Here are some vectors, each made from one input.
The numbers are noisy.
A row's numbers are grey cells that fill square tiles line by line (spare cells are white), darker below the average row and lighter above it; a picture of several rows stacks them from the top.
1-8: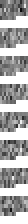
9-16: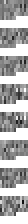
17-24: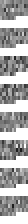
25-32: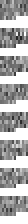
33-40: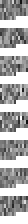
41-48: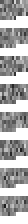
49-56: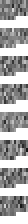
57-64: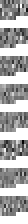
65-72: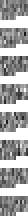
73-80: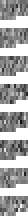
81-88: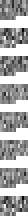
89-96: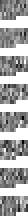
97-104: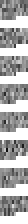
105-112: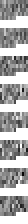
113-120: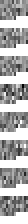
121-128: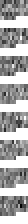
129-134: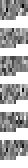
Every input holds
a list of up to two items, each either a point on a 5-point line, or a point on a 6-point line.
